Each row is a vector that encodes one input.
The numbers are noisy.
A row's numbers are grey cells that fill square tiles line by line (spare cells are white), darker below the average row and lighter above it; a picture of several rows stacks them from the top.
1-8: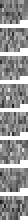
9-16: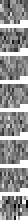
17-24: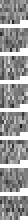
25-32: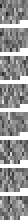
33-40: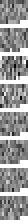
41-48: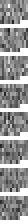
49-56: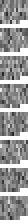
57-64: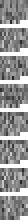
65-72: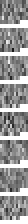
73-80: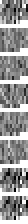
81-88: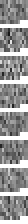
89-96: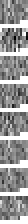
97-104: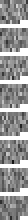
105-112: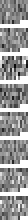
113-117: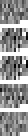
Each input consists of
either a point on an 11-point circle, or a fixed value.
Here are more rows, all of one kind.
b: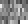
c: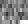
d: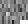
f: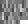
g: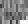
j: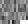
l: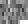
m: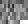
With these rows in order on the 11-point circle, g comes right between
c and l.
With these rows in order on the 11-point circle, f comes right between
c and m.
